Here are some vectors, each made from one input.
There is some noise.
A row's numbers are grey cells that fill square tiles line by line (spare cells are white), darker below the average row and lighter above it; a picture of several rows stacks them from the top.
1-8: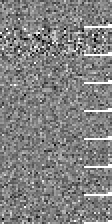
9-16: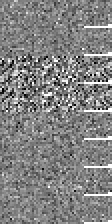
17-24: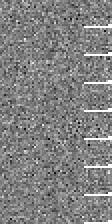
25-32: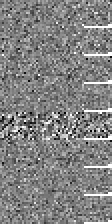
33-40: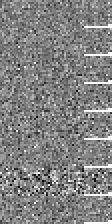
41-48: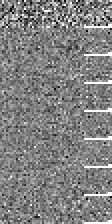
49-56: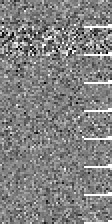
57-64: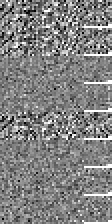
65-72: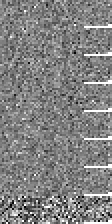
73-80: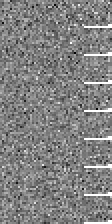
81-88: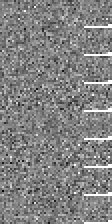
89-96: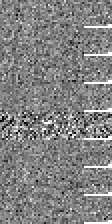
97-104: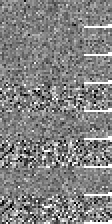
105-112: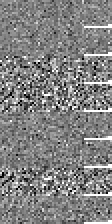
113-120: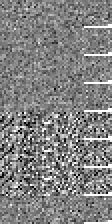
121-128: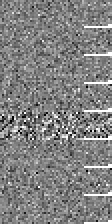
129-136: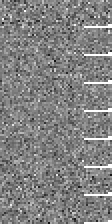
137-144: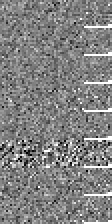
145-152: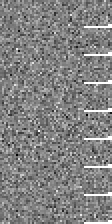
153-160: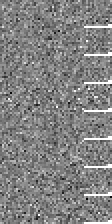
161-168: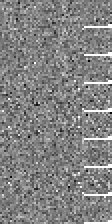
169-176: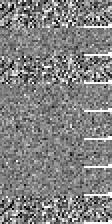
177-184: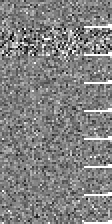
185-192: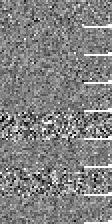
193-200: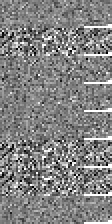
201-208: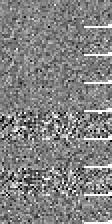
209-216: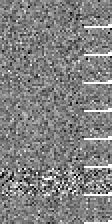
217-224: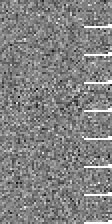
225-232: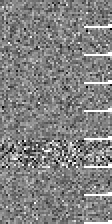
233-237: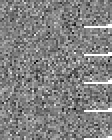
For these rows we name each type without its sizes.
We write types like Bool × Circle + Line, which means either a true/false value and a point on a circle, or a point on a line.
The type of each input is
Circle + List(Line).
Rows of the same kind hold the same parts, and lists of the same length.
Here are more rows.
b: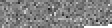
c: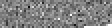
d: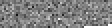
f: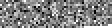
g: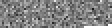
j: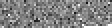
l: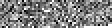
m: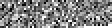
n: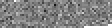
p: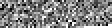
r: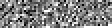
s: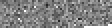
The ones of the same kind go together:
b, c, d
f
g, n, s
j
l, m, p, r

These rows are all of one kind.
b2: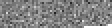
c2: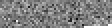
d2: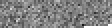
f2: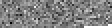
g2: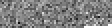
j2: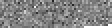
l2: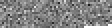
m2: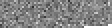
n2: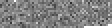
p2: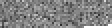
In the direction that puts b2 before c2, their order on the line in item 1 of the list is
f2, l2, j2, m2, n2, b2, p2, d2, c2, g2.
